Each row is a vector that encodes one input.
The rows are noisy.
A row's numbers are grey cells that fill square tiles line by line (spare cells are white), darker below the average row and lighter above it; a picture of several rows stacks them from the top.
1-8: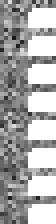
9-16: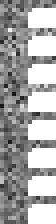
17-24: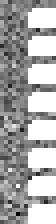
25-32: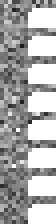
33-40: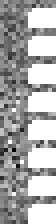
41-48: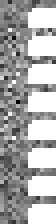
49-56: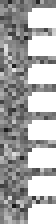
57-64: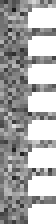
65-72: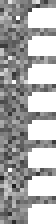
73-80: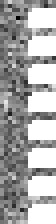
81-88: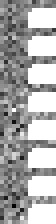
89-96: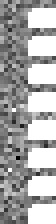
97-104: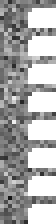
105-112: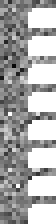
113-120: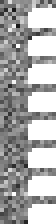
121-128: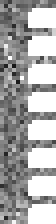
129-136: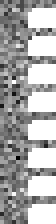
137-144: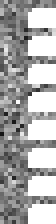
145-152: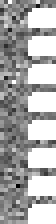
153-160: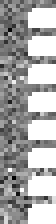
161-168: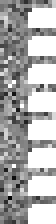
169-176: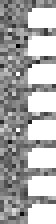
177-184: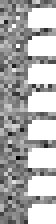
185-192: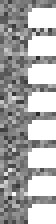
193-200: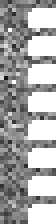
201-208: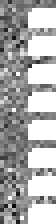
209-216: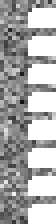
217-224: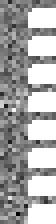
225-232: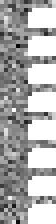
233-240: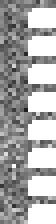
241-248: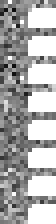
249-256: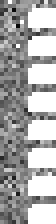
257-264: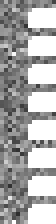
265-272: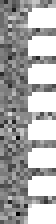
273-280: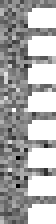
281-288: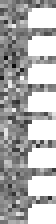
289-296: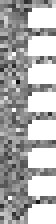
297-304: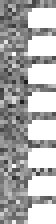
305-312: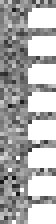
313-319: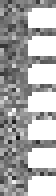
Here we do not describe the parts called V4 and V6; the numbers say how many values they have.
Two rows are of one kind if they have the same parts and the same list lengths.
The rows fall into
3 kinds.
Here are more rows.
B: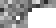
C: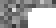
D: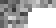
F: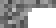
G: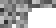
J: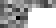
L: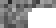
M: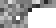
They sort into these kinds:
B, D, G, M
C, F, L
J

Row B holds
a true/false value and a value of V6.
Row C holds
two labels (each one of 12).
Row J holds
a value of V4.
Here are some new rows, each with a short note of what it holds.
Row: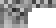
a true/false value and a value of V6
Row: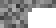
two labels (each one of 12)
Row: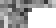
a value of V4
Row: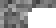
two labels (each one of 12)
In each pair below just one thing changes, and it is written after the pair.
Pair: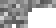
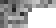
the value of V6
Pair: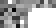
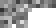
the value of V6
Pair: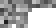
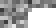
the true/false value
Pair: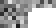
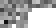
the value of V6
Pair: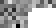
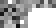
the true/false value
